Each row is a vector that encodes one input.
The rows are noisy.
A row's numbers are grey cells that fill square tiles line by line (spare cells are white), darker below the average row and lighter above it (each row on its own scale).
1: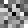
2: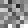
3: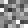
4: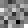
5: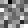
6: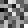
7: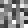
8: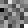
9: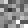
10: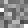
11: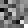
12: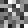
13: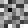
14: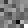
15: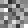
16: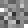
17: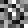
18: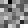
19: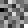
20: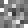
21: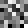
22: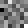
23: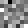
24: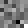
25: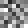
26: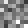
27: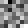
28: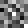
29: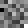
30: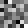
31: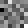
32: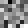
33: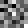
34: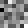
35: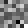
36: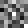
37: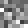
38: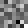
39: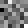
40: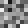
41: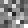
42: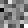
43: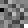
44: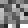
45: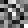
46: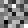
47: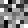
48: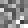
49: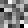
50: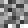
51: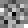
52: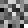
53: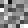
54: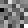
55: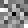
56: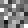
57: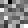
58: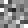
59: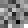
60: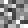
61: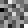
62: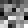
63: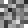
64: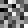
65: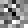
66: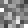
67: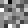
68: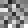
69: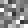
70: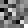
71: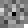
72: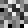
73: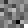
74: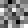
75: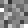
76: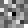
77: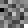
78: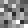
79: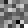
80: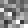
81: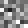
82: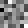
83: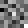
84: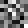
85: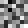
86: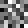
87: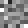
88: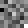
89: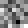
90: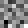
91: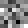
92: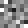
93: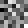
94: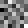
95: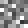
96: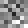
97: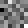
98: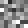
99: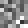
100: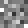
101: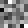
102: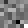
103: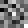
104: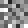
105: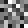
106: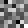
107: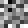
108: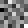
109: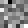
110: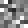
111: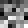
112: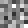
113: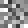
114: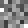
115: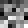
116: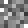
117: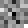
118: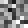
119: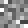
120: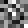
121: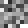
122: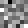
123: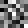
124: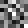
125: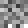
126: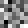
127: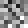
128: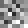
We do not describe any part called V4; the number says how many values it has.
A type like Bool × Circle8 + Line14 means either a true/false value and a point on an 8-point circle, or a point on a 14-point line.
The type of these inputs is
List2(Bool × Line5 × V4).
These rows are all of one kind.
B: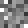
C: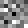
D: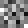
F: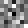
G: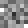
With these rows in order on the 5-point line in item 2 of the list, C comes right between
D and G.
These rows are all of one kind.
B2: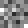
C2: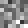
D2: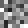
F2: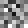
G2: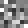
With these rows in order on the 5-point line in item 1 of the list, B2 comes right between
C2 and G2.
